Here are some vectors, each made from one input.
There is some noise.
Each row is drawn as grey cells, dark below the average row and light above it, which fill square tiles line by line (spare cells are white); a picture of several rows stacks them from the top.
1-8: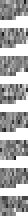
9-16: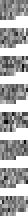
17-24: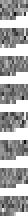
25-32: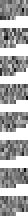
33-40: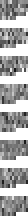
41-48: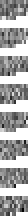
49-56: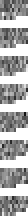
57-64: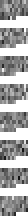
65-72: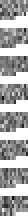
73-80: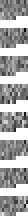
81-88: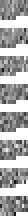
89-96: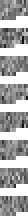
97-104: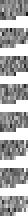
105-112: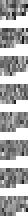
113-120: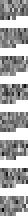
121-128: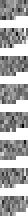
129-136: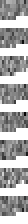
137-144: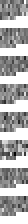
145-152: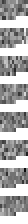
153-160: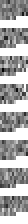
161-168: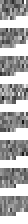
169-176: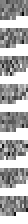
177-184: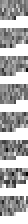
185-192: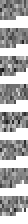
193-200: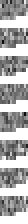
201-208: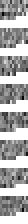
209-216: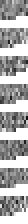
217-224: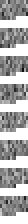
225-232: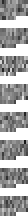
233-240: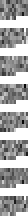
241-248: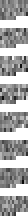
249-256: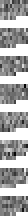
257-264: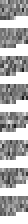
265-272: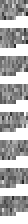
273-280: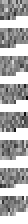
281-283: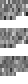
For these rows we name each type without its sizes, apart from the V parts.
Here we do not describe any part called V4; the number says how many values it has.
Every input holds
a point on a line and three true/false values, together with either a node of a tree, or a list of values of V4.
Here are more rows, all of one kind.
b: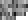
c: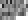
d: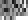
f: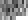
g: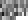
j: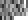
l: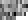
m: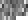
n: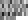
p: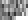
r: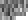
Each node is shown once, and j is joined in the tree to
p.
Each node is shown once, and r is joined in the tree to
f and g.
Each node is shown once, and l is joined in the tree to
b and g.
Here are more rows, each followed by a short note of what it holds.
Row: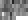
a point on a line and three true/false values, together with a list of one item
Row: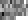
a point on a line, a node of a tree and three true/false values
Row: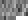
a point on a line and three true/false values, together with a list of two items
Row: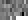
a point on a line and three true/false values, together with the empty list
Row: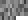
a point on a line and three true/false values, together with a list of two items
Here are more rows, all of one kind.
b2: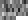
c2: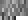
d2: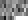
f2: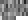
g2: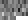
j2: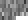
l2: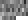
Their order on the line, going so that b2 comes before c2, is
f2, b2, l2, j2, c2, g2, d2.
